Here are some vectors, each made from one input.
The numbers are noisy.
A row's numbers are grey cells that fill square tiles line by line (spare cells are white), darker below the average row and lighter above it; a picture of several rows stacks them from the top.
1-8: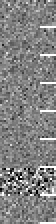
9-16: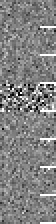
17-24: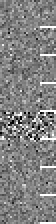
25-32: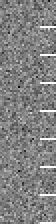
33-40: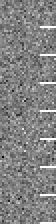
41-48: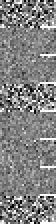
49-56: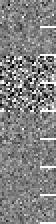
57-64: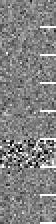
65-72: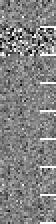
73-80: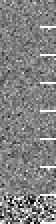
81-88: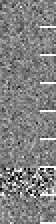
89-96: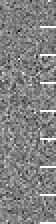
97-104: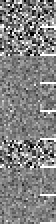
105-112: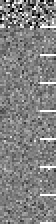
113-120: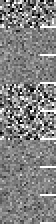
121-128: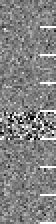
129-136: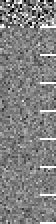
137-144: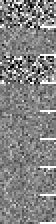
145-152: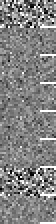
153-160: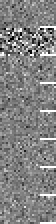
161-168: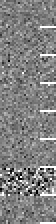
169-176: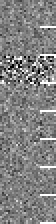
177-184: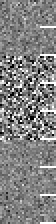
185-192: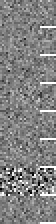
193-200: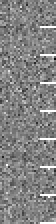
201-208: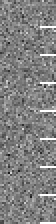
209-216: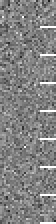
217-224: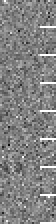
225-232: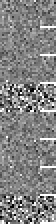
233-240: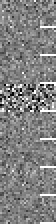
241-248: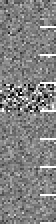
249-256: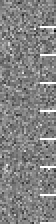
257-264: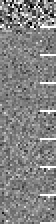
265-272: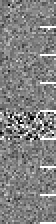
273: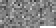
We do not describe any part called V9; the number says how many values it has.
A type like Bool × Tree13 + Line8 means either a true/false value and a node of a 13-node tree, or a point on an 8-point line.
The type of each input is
Bool × Line5 + Line6 × List3(V9).
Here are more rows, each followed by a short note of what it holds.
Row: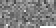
a point on a 6-point line, together with a list of one item
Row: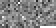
a point on a 6-point line, together with the empty list
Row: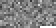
a point on a 6-point line, together with a list of three items
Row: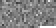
a point on a 6-point line, together with a list of three items
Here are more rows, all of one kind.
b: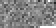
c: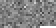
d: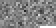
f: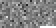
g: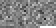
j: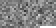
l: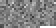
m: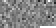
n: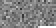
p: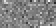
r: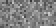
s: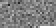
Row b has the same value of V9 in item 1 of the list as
d, g, j and s.
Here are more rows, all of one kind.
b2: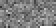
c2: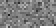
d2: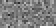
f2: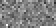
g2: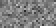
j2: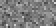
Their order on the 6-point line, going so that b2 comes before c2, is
g2, b2, j2, c2, d2, f2.
